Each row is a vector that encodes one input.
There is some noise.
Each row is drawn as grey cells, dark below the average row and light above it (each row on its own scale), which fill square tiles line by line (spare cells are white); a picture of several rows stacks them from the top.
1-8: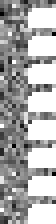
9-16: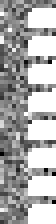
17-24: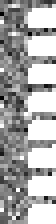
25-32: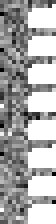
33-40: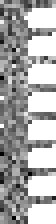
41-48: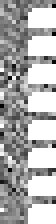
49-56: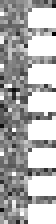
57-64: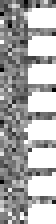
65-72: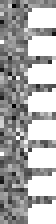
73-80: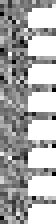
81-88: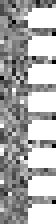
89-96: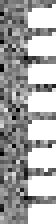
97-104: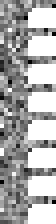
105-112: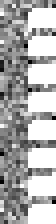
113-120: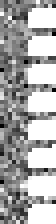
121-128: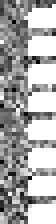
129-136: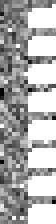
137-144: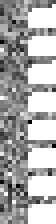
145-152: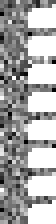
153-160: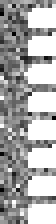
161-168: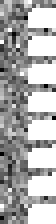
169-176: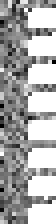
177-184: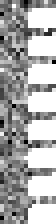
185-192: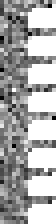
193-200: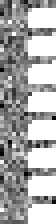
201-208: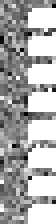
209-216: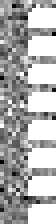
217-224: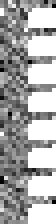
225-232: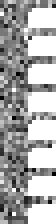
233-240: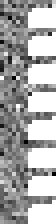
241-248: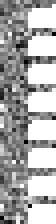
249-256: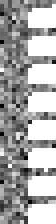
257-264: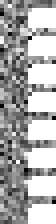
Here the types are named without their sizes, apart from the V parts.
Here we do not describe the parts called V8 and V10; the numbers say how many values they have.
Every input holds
a label, a true/false value, a value of V8 and a value of V10.
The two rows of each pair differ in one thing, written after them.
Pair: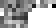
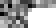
the true/false value
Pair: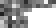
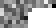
the true/false value
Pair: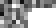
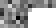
the label
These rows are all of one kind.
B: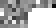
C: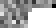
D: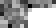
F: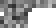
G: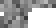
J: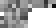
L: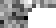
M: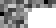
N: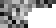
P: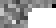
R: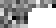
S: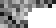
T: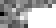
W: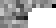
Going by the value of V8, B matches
C, M and P.
